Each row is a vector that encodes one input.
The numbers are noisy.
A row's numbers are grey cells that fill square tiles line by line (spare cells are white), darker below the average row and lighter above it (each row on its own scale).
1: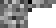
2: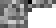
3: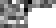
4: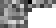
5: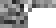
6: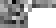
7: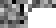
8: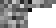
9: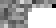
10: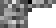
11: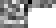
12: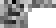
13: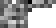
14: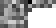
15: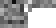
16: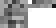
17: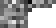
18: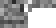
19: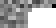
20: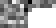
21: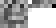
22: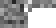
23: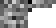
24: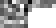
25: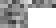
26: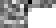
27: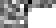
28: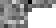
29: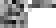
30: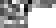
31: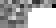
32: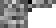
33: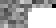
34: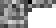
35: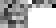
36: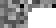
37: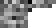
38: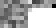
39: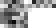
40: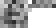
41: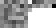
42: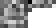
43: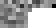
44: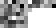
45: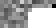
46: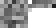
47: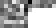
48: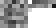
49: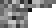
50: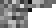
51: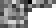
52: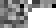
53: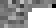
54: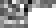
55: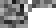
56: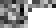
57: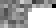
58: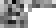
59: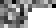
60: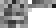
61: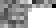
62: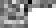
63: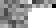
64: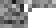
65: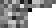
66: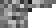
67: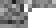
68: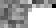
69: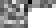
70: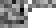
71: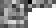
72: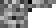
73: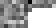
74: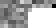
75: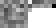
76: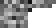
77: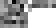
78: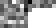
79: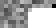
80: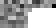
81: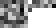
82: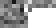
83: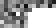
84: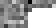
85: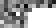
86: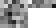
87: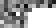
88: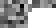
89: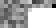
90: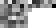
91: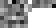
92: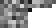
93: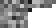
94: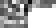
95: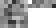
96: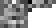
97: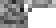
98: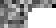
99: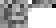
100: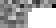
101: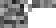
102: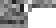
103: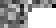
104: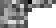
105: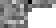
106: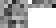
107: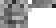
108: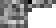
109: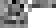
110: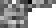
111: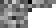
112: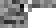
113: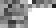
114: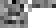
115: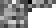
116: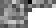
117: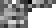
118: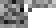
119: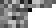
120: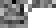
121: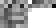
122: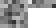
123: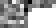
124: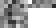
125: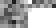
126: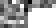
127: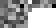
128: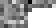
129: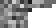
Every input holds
a list of up to two points on an 8-point line.
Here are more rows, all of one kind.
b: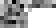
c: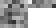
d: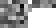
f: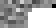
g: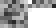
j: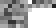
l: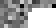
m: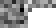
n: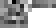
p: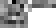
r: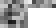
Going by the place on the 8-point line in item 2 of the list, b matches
c, g, n and p.
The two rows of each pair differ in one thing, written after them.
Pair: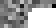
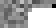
the place on the 8-point line in item 1 of the list
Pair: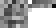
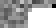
the place on the 8-point line in item 2 of the list
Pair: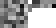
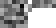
the place on the 8-point line in item 2 of the list
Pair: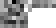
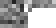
the place on the 8-point line in item 1 of the list
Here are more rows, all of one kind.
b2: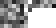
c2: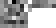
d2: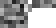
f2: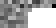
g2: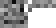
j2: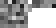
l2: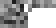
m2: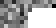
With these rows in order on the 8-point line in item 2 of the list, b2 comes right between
f2 and j2.
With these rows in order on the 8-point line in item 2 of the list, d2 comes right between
g2 and j2.
